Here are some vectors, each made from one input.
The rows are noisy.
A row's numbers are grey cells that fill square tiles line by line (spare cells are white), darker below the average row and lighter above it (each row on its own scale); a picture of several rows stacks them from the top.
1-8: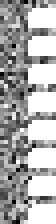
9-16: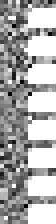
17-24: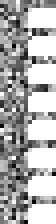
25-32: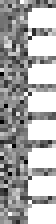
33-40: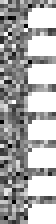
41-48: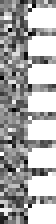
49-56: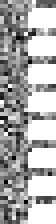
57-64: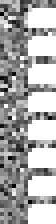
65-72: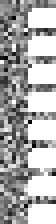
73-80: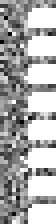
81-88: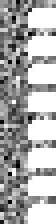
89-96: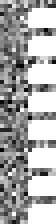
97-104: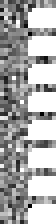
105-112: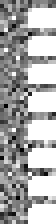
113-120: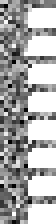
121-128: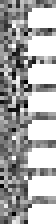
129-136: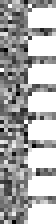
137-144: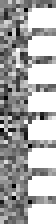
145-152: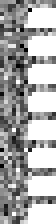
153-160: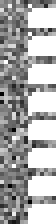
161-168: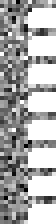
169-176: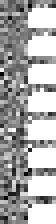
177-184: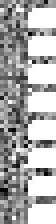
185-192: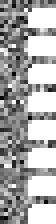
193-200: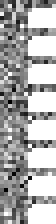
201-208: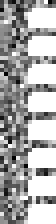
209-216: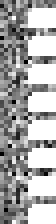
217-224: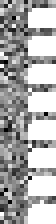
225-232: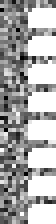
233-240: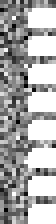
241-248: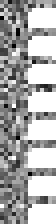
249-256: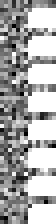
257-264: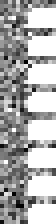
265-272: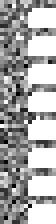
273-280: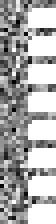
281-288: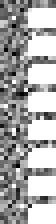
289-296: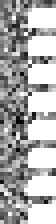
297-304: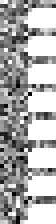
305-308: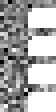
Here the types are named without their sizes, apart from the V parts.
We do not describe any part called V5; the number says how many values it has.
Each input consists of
either a point on a circle, or a fixed value, or a true/false value and a value of V5.
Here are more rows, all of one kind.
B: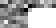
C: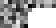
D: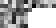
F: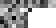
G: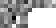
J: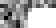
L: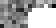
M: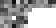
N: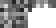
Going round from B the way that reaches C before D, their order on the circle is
B, M, C, N, L, J, F, G, D.
